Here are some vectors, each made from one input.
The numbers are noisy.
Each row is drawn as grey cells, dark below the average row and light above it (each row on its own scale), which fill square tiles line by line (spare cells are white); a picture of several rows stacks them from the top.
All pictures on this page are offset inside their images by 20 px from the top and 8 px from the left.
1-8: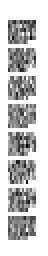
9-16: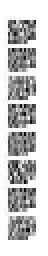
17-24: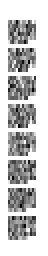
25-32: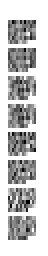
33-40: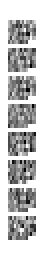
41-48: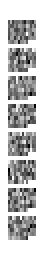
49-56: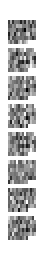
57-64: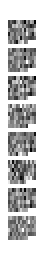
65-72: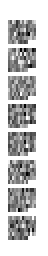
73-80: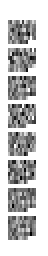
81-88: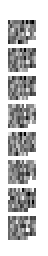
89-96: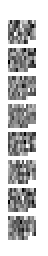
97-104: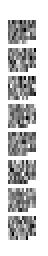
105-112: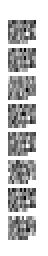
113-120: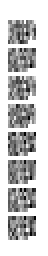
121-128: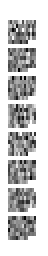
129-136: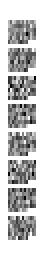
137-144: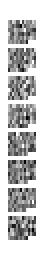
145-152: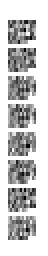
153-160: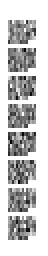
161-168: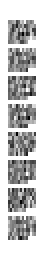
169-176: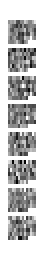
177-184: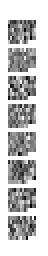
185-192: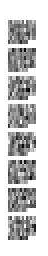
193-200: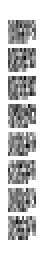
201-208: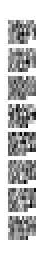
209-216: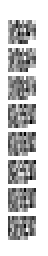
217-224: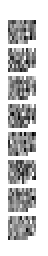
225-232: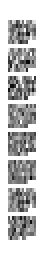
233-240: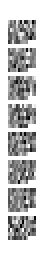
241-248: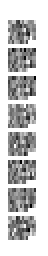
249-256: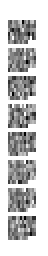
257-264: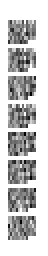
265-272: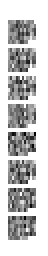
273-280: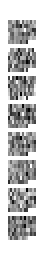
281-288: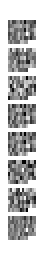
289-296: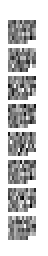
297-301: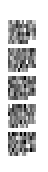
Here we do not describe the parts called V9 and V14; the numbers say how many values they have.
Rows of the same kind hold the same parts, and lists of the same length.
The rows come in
2 kinds.
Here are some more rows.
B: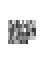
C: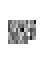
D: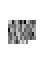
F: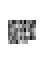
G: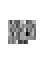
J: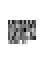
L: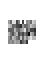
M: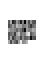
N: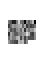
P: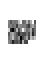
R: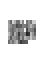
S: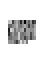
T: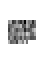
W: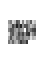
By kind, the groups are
B, D, F, J, L, M, N, P, S, T, W
C, G, R

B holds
one of 7 labels, a true/false value and a value of V14.
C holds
one of 7 labels and a value of V9.
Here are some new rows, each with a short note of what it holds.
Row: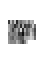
one of 7 labels, a true/false value and a value of V14
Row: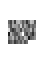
one of 7 labels and a value of V9
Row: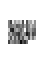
one of 7 labels and a value of V9
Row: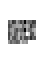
one of 7 labels, a true/false value and a value of V14
